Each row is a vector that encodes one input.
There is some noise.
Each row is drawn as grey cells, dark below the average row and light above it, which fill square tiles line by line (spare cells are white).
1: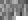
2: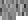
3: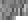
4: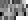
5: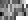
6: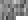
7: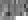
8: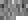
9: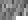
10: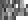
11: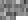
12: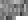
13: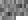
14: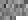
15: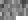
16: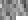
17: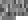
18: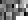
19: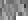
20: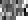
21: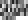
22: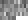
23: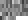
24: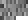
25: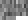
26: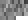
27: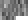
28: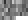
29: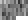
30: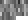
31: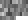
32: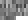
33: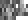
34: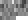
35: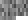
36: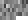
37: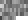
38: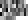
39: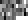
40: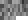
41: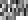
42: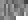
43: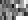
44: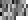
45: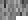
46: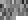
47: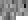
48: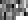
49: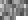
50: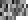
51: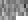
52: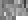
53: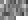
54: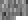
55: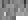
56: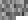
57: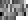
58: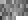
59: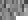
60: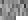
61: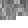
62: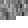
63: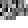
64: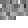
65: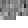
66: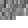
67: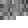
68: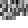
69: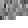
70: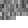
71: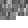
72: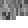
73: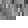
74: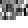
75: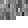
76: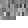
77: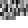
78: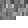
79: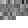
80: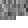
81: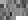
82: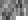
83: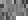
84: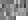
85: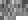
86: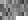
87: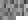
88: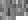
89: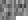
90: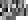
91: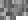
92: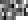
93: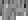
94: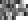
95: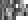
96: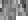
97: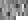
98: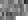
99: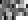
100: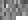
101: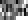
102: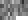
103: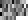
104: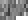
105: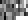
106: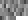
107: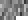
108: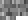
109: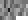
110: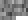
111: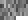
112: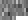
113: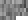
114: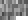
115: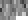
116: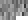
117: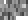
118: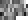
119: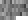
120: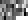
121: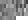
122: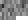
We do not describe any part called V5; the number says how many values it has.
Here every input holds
either a point on a 9-point line, or four true/false values and a value of V5.
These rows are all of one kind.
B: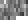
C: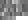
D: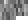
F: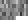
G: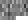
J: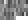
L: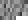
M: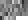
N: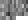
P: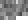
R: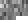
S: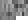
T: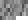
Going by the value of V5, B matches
D, F, J and R.
